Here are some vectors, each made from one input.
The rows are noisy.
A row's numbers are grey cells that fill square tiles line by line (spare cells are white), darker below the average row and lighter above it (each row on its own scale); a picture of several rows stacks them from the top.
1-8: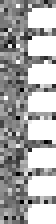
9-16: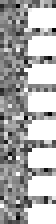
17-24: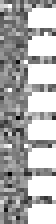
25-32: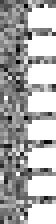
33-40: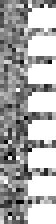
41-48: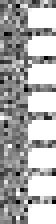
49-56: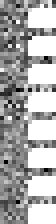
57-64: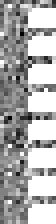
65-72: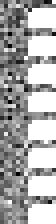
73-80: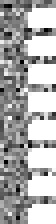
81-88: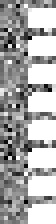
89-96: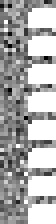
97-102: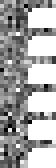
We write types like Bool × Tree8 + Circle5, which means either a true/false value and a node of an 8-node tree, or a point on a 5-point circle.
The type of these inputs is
(Label8 + Tree10) × Tree10 + Unit.
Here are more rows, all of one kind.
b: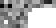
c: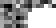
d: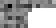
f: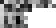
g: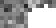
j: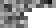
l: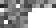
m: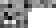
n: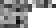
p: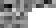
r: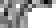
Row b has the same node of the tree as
c, d, n and p.
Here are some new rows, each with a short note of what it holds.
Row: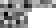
one of 8 labels and a node of a 10-node tree
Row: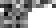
one of 8 labels and a node of a 10-node tree
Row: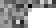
a node of each of two 10-node trees
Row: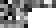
a fixed value
